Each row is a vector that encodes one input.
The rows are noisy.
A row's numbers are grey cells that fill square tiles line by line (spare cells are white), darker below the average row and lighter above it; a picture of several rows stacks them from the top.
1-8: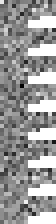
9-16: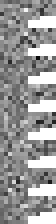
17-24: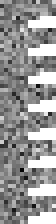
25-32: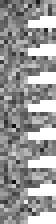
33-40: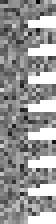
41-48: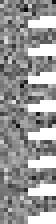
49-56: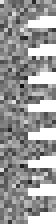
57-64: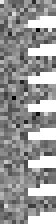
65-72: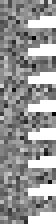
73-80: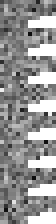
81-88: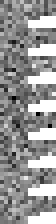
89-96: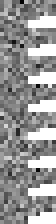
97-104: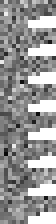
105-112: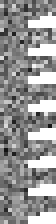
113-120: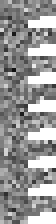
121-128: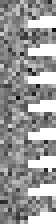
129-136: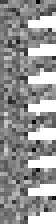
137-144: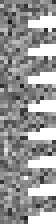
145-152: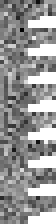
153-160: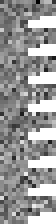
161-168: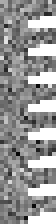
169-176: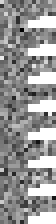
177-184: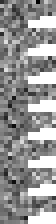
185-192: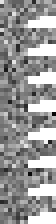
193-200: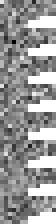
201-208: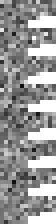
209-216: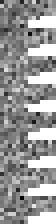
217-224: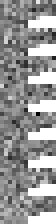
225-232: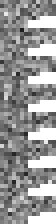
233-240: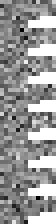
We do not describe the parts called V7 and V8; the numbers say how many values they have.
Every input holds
a value of V7 and a value of V8, together with a list of up to two points on a 5-point line.
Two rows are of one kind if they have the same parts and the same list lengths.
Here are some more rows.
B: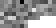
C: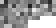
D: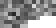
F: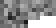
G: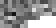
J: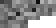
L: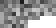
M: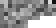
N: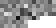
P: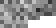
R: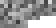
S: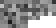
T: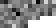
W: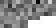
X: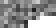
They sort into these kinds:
B, C, D, G, L, N
F, P, T
J, M, R, S, W, X

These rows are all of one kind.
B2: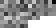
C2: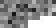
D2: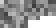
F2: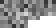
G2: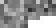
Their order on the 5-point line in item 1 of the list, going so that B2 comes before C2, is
B2, C2, F2, D2, G2.
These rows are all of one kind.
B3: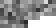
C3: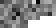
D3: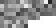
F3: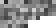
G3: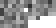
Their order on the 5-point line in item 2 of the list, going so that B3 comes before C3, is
B3, G3, C3, F3, D3.
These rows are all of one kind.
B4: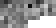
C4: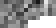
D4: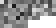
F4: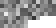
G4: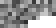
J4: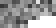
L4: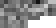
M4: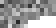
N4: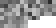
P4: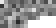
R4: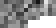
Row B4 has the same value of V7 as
C4, L4 and R4.
